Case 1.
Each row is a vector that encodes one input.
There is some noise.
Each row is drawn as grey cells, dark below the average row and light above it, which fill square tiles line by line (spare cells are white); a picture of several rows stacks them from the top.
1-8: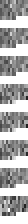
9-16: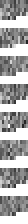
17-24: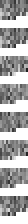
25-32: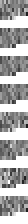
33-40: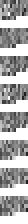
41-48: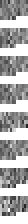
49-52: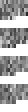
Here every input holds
a point on a 6-point line.
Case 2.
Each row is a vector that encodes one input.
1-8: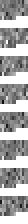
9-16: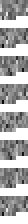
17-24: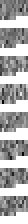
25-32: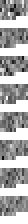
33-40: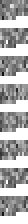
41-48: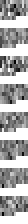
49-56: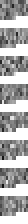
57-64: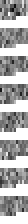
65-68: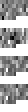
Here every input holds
either a point on an 8-point circle, or a fixed value.
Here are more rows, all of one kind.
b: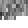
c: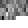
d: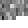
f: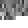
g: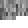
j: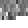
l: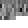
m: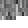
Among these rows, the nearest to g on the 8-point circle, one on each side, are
b and d.
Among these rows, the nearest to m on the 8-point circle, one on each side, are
f and j.
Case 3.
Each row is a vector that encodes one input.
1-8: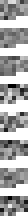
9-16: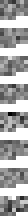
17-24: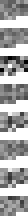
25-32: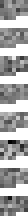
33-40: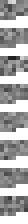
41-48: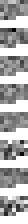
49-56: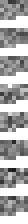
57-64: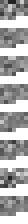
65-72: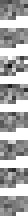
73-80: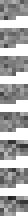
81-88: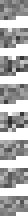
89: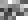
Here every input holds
one of 11 labels.
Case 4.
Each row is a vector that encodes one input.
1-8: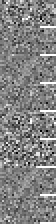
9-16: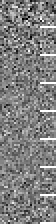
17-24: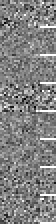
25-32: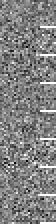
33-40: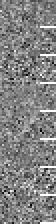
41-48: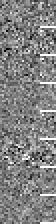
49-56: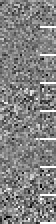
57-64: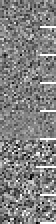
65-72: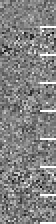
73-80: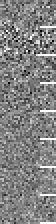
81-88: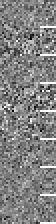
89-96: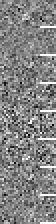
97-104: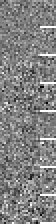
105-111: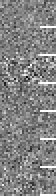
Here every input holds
a point on a 9-point circle.
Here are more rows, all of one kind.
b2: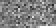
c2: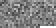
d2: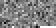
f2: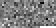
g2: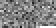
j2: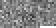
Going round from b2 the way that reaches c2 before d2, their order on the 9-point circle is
b2, c2, f2, d2, j2, g2.
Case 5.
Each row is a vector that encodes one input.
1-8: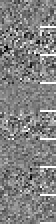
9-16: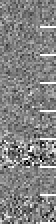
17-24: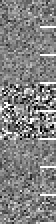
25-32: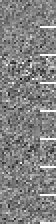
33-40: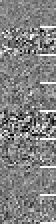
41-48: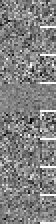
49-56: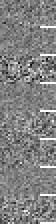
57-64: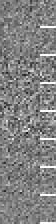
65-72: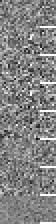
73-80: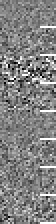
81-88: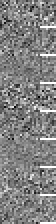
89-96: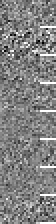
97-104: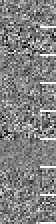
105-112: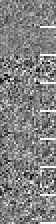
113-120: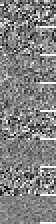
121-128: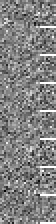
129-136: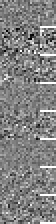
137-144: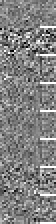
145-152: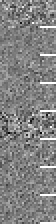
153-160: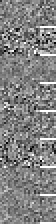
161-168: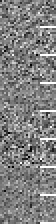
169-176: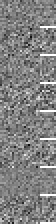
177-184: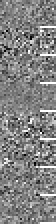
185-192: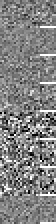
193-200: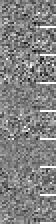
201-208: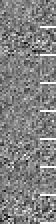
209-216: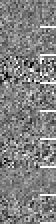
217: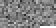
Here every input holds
a node of a 9-node tree.
